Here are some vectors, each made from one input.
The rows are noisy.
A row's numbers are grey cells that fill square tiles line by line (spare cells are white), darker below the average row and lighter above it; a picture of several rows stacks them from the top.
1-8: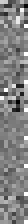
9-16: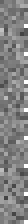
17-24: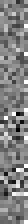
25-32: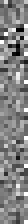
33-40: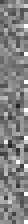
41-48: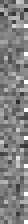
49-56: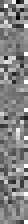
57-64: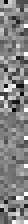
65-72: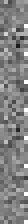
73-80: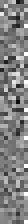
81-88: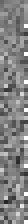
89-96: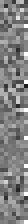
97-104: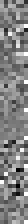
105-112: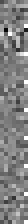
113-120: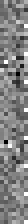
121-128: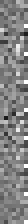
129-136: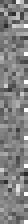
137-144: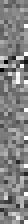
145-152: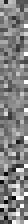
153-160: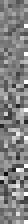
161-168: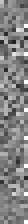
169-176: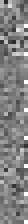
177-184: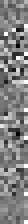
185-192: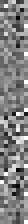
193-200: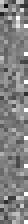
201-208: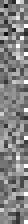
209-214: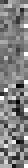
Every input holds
a point on a 19-point line.
